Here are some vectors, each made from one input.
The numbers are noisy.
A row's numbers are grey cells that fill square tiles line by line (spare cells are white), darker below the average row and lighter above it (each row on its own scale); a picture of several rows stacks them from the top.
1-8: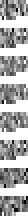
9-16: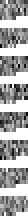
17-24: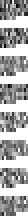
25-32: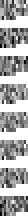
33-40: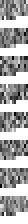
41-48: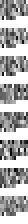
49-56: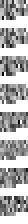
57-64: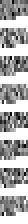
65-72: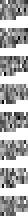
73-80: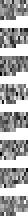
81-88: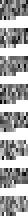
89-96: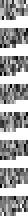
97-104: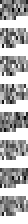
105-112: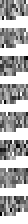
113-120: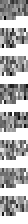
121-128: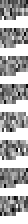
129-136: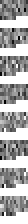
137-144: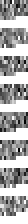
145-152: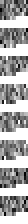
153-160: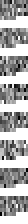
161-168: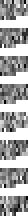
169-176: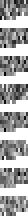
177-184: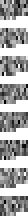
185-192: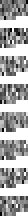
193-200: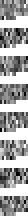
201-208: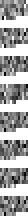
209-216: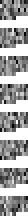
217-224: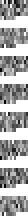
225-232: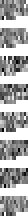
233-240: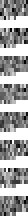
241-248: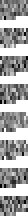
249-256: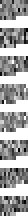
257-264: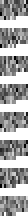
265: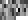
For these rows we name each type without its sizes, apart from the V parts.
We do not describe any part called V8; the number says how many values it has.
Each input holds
a list of items, each a true/false value and a value of V8.
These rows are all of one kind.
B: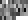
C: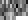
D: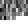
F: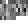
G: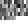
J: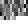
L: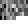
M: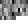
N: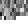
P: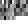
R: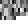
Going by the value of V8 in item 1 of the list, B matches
C, F and P.
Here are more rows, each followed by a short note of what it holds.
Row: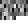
a list of two items
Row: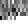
the empty list
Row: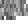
a list of one item
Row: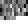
a list of two items
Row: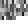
a list of one item
